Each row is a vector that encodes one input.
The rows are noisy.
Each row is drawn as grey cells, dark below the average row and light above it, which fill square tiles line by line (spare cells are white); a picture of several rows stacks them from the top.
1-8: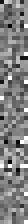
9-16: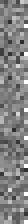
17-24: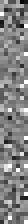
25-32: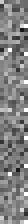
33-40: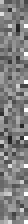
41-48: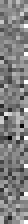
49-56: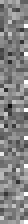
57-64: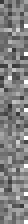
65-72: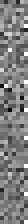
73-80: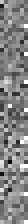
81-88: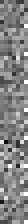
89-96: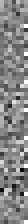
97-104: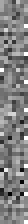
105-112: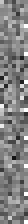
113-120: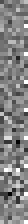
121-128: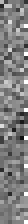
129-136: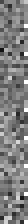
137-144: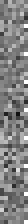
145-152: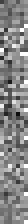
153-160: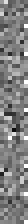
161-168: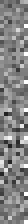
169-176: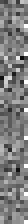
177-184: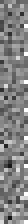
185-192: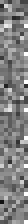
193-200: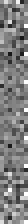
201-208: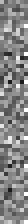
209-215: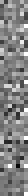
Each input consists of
either a point on a 5-point circle and three true/false values, or a point on an 8-point line, or a list of up to three points on a 6-point line.
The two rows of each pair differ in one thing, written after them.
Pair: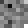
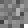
the place on the 5-point circle
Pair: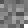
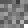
one of the three true/false values
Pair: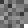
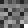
one of the three true/false values
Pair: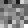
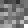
one of the three true/false values
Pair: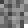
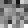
the place on the 5-point circle
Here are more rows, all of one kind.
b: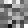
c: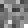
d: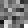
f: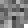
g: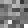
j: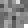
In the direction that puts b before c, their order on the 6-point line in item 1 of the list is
b, g, c, f, j, d.
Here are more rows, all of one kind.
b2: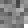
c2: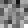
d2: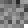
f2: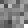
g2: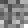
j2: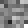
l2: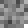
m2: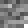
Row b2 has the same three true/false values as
c2 and l2.
